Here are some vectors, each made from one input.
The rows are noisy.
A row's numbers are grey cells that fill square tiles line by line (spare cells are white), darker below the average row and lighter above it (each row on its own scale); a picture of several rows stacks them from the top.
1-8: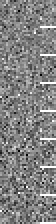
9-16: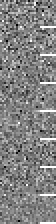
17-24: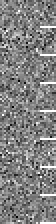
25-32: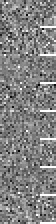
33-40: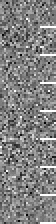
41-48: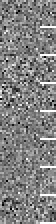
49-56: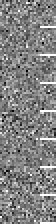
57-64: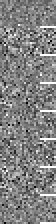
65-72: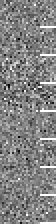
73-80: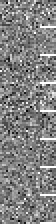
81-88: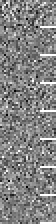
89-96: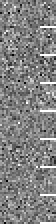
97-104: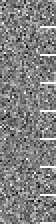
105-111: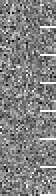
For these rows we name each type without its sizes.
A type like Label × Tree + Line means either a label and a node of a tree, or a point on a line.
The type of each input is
(Bool × Bool × Bool + Unit) × (Circle + Unit) × Label.
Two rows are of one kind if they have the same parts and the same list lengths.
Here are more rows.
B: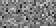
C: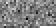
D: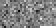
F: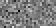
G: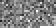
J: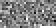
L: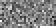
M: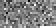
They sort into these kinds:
B, C
D, F
G, M
J, L

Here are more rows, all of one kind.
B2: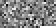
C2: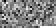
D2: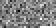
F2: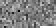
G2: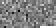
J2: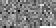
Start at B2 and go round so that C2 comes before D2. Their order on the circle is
B2, C2, F2, G2, J2, D2.
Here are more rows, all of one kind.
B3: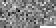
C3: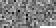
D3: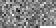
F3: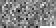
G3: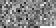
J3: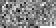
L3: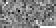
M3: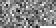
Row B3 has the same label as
C3 and L3.
